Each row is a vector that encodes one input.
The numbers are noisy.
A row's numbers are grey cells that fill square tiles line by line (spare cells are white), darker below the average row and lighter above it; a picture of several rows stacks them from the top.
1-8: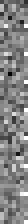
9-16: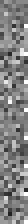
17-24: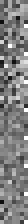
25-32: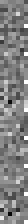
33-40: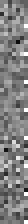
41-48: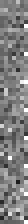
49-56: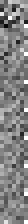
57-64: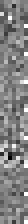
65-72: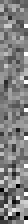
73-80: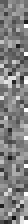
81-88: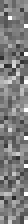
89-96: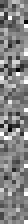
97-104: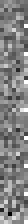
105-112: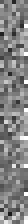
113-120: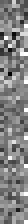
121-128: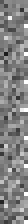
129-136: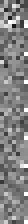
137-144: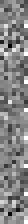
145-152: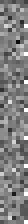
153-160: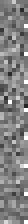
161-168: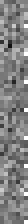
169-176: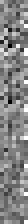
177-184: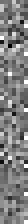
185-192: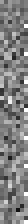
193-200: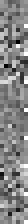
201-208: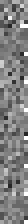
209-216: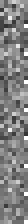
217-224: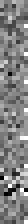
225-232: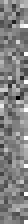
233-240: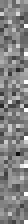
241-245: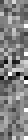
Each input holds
a true/false value, together with either one of 10 labels, or a point on a 5-point line.
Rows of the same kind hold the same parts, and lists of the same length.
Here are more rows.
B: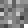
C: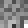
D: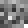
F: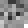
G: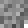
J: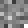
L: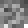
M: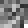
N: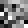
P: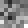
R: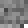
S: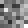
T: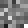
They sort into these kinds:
B, C, D, G, J, L, M, N, R, T
F, P, S

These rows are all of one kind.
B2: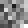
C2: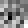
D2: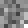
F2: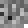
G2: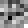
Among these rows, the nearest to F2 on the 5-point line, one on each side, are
B2 and D2.
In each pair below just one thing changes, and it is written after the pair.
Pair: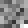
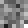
the true/false value
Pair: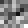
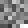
the place on the 5-point line
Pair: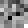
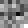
the true/false value
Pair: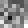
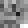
the true/false value
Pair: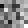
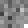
the place on the 5-point line
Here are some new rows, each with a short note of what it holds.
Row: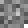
one of 10 labels and a true/false value
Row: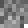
one of 10 labels and a true/false value
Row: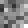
a point on a 5-point line and a true/false value
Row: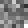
one of 10 labels and a true/false value
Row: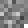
one of 10 labels and a true/false value
